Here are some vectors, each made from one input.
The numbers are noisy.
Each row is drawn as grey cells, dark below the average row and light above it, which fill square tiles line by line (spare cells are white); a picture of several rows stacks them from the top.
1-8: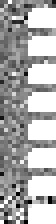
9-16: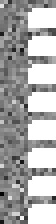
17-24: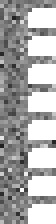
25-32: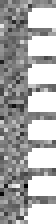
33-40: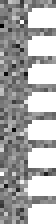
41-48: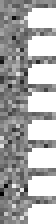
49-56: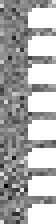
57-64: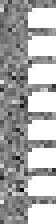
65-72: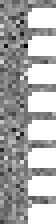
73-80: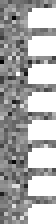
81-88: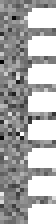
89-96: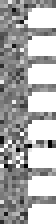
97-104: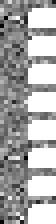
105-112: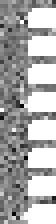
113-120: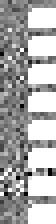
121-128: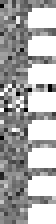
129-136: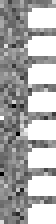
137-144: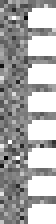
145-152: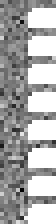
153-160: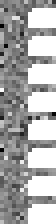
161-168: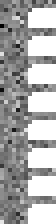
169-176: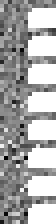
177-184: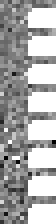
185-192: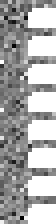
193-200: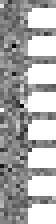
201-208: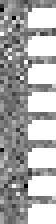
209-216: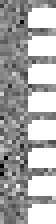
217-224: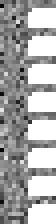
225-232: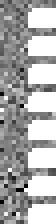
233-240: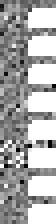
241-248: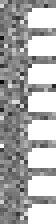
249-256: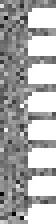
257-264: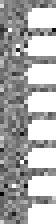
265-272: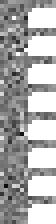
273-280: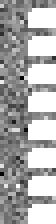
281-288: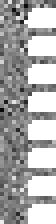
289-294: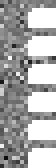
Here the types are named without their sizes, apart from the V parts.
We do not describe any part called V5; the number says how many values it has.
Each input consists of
either a point on a circle, a point on each of two lines, a true/false value and a value of V5, or a fixed value.
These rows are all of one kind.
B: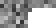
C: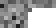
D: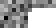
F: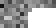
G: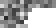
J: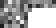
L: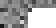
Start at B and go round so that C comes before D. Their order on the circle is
B, F, C, J, L, D, G.
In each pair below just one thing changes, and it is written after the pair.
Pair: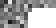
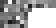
the place on one of the two lines
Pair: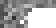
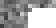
the place on the circle
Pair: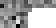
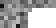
the value of V5
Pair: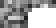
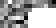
the true/false value
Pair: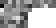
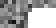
the value of V5
